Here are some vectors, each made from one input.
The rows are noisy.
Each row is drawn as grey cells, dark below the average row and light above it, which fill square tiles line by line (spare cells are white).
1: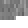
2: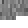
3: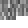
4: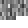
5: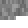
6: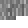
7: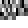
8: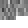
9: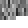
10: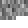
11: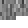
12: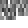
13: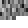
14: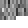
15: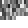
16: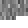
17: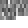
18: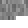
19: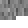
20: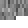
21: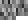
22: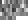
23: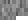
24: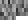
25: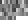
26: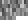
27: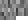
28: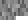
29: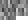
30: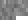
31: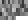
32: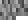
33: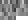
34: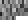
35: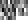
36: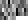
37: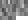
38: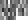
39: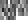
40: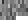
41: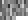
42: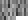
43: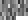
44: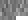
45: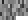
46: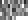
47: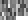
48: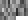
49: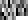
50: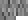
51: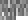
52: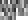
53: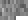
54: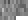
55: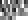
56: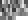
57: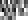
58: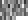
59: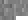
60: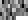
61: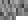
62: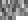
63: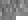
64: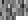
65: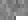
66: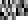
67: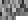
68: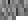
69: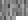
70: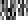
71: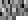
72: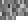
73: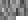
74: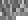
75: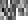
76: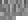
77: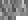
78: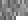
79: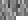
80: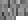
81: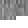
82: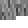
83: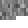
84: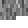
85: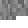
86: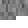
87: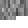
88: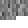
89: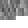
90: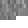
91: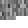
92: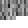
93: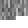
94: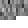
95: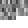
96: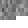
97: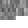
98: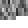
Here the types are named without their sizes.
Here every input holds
a label, together with either a fixed value, or three true/false values.
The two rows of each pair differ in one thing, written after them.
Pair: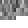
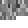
one of the three true/false values
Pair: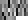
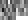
one of the three true/false values
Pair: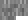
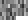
the label
